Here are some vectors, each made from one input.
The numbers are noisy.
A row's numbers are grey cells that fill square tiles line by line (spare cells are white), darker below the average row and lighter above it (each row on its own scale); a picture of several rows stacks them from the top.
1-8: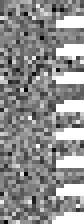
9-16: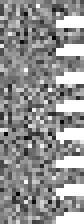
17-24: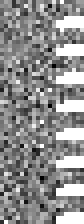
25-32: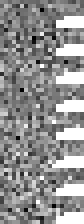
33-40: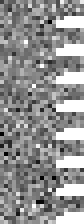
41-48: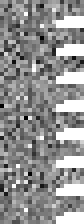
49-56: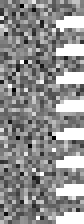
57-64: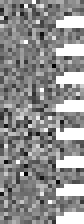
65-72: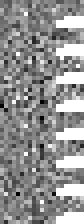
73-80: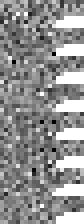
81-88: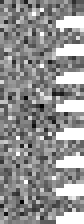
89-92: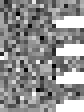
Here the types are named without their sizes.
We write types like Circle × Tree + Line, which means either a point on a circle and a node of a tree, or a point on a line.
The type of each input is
Bool × Circle × Label.
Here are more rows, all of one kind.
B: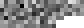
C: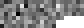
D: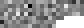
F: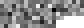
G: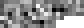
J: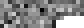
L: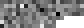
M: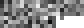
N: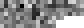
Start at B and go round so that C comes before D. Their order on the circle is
B, L, N, C, M, G, D, J, F.
